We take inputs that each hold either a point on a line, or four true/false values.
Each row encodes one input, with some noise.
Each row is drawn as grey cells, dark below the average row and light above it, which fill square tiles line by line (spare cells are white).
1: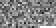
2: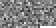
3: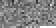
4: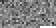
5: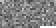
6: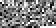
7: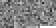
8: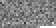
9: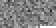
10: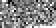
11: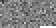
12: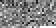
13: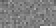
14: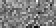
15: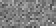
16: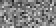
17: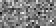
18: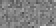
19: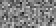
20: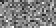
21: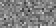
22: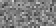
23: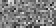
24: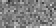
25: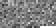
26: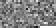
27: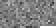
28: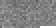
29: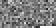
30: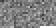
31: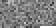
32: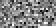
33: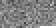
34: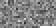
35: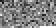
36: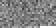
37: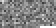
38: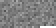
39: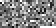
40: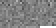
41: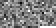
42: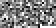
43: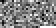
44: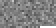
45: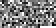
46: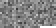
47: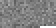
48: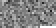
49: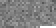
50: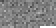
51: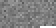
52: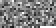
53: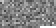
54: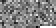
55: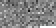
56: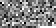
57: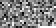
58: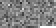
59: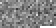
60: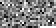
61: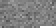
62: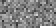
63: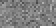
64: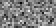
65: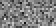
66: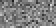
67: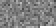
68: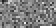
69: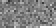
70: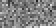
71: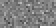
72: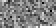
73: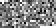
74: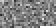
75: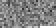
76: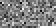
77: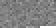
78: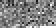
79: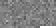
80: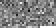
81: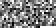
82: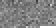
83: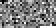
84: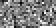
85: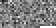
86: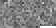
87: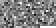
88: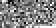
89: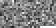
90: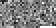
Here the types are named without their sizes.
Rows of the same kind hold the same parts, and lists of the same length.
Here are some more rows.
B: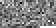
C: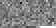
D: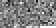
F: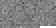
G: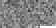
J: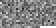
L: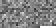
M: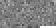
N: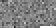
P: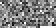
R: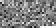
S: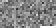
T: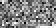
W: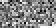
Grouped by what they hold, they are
B, C, D, F, G, M, N, P, R, T
J, L, S, W

